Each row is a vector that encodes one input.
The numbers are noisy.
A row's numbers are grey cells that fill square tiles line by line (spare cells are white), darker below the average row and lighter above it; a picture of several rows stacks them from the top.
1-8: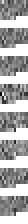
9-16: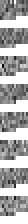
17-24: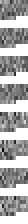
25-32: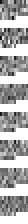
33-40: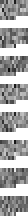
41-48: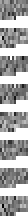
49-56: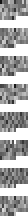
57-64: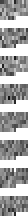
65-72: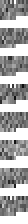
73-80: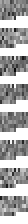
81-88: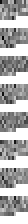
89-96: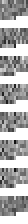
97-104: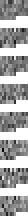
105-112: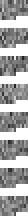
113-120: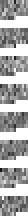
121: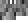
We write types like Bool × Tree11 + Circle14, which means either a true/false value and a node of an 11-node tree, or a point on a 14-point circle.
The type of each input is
Bool × Bool × Bool + Tree13.
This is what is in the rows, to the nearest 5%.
About 60% of them hold a node of a 13-node tree. The rest hold three true/false values.
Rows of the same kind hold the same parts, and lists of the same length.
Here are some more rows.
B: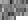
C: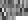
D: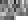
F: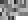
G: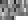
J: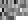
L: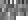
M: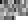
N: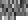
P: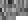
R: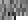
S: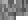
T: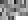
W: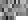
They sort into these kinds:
B, C, L, N, P, R, S
D, F, G, J, M, T, W

